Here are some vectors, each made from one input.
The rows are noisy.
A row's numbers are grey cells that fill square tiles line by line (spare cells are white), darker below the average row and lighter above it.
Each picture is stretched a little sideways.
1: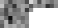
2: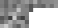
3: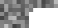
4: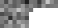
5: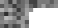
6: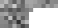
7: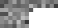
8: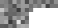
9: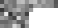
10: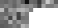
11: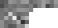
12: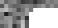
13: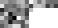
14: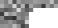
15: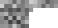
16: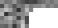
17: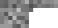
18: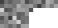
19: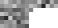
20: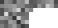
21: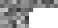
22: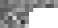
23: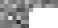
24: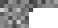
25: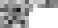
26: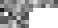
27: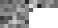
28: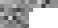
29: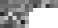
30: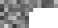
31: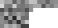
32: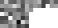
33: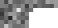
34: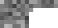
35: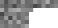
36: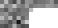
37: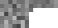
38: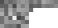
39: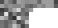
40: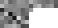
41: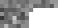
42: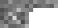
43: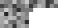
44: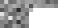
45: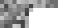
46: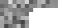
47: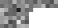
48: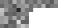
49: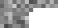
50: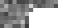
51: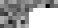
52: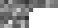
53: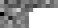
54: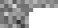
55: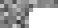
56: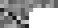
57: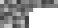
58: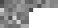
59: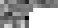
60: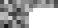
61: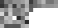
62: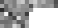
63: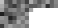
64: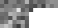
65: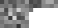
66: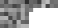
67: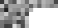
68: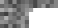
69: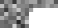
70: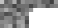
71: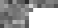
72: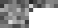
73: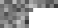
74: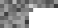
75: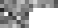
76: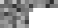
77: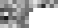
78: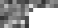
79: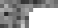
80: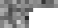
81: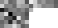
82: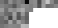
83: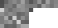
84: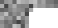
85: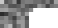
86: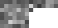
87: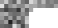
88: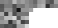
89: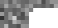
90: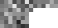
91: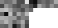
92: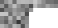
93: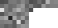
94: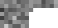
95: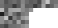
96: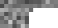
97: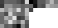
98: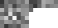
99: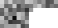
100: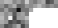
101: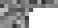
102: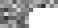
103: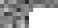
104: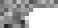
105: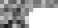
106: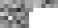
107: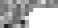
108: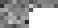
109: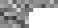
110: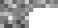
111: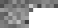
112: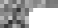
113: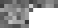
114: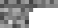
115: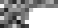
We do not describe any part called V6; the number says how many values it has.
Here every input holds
a true/false value, together with either a point on a 4-point line, or a value of V6.
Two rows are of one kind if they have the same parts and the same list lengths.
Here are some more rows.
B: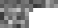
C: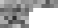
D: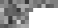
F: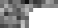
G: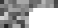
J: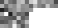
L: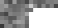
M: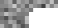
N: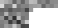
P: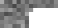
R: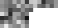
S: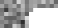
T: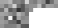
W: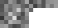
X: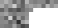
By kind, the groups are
B, D, F, L, P, R, W
C, G, J, M, N, S, T, X

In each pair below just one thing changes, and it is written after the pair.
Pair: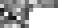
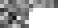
the true/false value
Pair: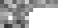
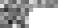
the true/false value
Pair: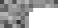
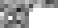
the true/false value
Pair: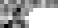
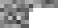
the place on the 4-point line
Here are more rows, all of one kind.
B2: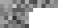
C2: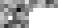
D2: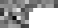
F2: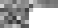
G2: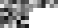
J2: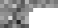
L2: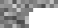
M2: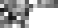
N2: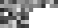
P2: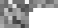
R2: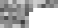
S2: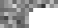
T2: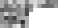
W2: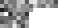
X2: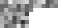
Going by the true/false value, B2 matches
C2, F2, G2 and J2.
